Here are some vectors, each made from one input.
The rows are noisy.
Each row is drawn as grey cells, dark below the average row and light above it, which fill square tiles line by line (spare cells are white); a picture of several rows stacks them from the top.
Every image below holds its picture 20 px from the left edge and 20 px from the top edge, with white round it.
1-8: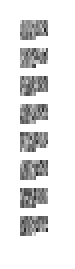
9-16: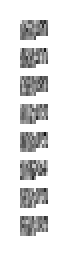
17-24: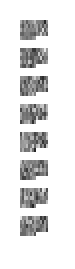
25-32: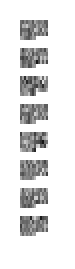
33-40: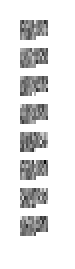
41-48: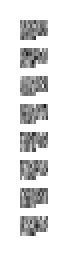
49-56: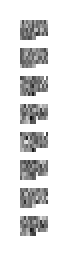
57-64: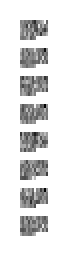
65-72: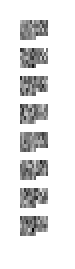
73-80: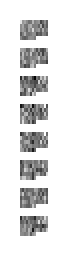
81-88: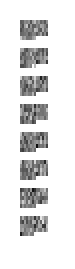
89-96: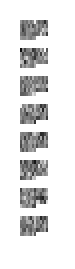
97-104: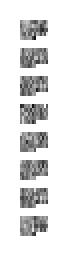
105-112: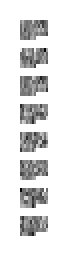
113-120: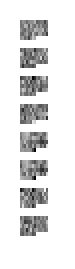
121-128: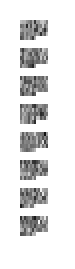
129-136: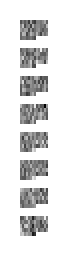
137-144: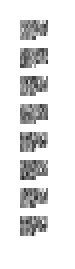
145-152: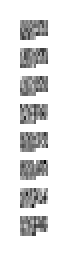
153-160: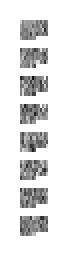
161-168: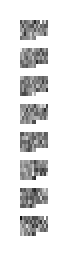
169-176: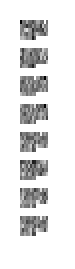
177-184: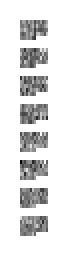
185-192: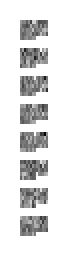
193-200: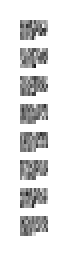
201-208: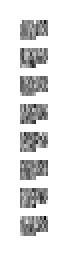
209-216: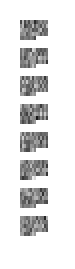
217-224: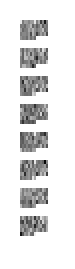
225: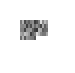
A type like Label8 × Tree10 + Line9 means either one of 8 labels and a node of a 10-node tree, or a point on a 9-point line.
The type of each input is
(Bool × Bool × Bool + Label8) × Label8.
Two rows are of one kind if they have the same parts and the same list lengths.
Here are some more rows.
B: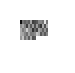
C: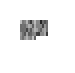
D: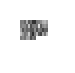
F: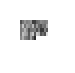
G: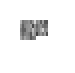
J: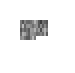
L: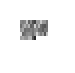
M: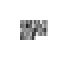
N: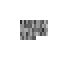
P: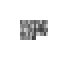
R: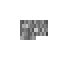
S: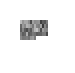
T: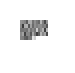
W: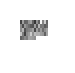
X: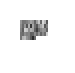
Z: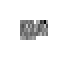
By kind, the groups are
B, D, F, L, M, N, P, W, X
C, G, J, R, S, T, Z

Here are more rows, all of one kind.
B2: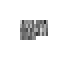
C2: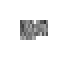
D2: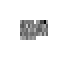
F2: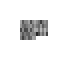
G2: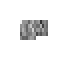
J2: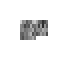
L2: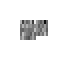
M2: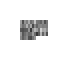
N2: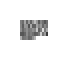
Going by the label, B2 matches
F2 and M2.
